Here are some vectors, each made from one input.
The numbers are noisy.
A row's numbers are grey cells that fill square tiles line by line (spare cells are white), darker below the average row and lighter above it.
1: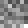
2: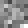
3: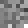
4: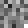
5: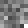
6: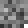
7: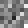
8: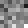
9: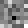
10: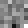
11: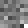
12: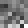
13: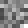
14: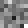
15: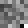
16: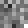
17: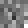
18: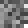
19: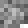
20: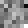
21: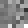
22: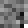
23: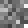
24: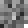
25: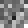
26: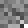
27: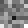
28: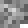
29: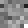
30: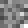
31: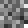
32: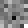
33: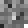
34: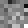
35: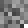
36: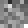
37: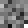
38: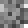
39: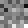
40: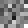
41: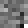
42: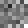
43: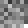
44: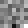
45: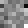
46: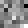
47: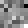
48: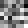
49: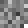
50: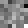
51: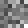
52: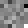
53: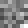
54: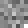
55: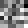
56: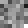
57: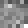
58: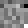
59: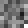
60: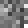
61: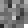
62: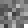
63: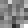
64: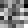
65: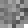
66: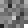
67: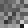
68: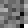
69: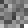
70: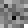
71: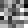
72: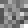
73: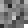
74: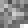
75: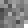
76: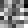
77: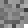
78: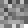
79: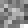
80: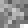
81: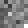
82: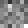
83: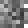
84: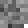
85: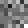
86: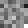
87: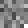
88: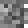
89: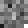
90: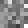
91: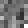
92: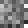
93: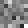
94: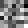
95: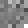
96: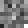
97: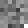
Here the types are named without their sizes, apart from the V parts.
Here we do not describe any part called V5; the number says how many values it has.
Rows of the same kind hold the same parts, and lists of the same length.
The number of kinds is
3.
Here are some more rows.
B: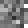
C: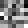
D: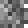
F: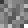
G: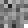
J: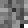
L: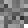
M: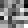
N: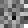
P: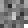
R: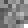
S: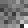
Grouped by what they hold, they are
B, D, F, J, L, N, S
C, M
G, P, R

